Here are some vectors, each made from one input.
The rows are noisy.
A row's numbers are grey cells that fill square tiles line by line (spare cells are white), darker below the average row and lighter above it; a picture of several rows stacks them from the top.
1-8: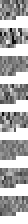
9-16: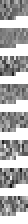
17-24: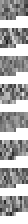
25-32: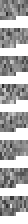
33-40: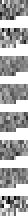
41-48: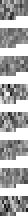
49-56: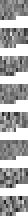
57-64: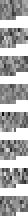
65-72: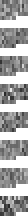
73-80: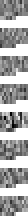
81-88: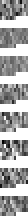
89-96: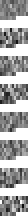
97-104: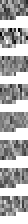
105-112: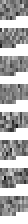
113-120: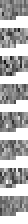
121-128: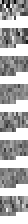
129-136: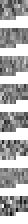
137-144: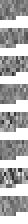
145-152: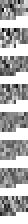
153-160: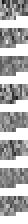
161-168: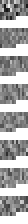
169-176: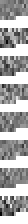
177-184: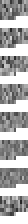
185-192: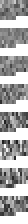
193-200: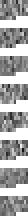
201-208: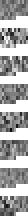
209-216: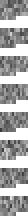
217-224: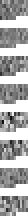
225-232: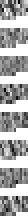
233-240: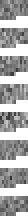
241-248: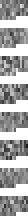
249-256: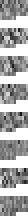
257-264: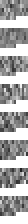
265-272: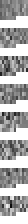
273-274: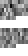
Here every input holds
either a point on an 8-point line, or a point on a 9-point line.
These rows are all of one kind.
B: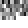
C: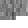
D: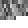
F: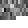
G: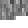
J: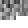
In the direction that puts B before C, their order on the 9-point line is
D, F, J, B, G, C.
